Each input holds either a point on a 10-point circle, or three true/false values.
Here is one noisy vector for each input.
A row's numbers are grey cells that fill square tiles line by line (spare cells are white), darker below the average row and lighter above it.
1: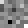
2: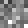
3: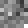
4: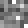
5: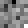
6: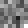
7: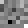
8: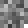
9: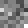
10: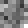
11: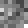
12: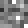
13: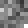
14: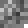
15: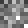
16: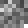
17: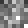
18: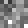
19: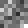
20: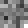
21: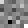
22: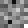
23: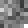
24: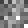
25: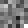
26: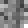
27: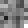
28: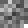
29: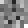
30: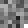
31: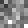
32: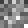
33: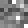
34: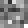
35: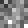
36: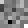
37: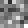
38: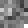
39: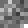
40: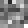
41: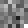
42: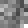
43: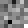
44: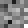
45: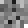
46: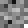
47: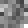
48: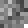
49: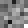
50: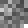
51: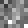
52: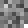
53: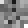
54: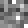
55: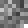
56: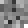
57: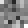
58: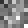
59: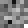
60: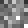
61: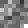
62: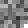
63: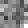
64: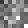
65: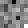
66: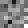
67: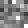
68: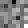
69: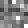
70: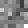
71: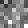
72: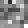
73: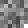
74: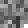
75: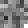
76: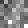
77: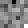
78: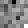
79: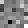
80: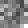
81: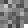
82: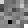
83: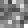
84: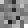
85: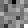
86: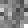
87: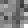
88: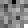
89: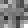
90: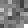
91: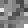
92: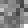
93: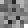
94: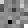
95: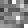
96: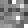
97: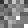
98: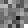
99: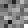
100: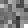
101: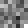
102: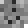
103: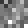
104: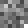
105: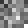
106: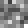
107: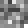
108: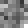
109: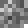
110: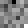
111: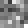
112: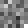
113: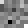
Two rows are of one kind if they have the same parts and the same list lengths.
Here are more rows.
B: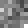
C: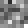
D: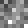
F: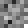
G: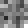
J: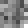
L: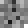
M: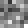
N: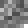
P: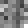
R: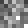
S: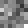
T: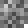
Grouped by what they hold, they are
B, G, J, N, P, S, T
C, D, F, L, M, R

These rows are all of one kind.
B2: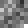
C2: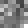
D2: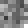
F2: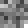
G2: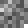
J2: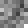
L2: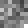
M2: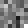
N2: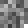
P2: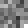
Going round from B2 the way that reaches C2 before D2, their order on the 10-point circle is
B2, L2, J2, C2, D2, F2, P2, M2, N2, G2.
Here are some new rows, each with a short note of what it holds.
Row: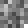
a point on a 10-point circle
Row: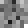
three true/false values
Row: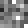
three true/false values
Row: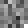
a point on a 10-point circle
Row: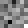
three true/false values
